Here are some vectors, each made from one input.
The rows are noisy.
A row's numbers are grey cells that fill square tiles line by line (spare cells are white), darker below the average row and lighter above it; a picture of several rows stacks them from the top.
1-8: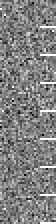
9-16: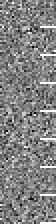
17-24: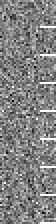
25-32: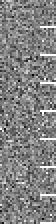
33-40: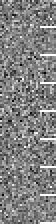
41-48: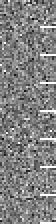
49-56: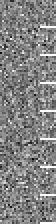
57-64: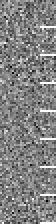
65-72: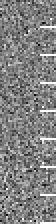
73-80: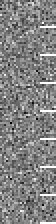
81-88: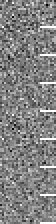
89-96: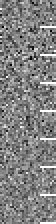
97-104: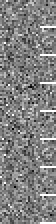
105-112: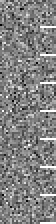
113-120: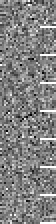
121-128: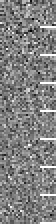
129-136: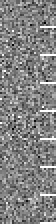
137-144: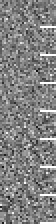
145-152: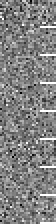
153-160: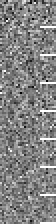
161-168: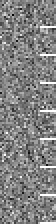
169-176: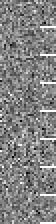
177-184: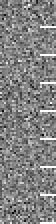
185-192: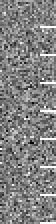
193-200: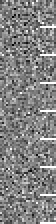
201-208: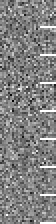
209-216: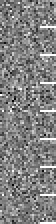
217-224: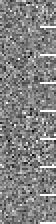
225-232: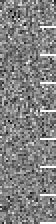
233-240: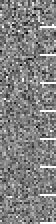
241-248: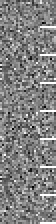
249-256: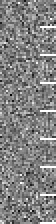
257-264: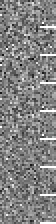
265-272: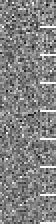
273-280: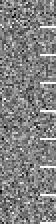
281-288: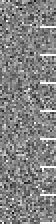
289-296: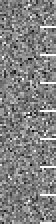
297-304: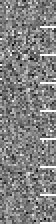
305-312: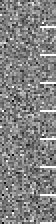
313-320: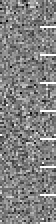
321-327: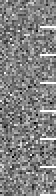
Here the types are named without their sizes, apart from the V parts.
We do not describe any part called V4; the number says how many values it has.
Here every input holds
a label and a point on a line, together with a list of values of V4.
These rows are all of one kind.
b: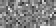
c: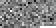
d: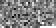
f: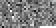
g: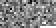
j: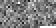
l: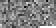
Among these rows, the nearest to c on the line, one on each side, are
b and g.
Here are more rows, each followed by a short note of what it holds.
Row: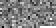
a label and a point on a line, together with a list of two items
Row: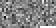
a label and a point on a line, together with a list of one item
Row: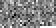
a label and a point on a line, together with a list of two items
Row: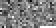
a label and a point on a line, together with the empty list
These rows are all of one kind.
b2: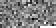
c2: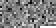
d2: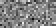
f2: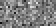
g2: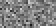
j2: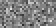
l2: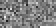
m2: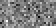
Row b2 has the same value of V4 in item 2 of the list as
g2 and j2.
